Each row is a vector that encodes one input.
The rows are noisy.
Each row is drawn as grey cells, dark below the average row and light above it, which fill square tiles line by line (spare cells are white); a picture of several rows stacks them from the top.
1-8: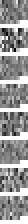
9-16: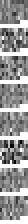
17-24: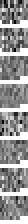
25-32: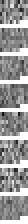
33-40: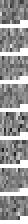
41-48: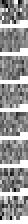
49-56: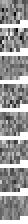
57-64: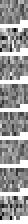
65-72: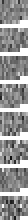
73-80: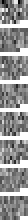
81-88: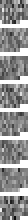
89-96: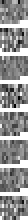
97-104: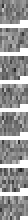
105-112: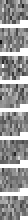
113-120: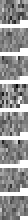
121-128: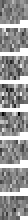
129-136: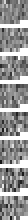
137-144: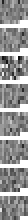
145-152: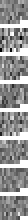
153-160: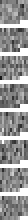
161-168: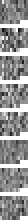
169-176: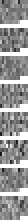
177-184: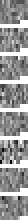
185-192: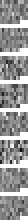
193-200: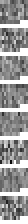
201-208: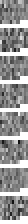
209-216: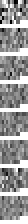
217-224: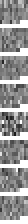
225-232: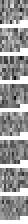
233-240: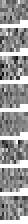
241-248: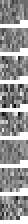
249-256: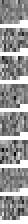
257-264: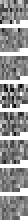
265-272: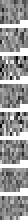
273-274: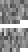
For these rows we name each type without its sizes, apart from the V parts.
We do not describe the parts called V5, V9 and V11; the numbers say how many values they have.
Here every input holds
either a point on a circle, or a fixed value, or a point on each of two lines, or a true/false value and a value of V9, or a value of V5 and a value of V11.
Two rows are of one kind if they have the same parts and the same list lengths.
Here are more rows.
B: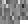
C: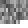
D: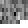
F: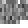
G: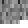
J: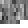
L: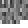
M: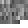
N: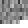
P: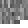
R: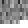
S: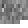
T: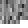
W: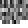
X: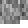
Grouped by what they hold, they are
B, F, T, X
C, S
D, J, M, P
G, N, R
L, W

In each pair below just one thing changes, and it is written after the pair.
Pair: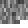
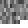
the value of V5
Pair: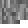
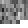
the value of V5
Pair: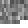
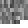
the value of V11
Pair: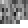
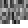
the value of V11
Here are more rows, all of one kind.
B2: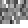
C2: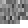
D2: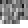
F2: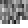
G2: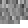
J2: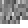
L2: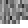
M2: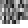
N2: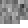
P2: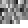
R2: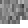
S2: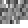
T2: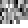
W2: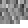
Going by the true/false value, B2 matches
C2, D2, M2 and S2.
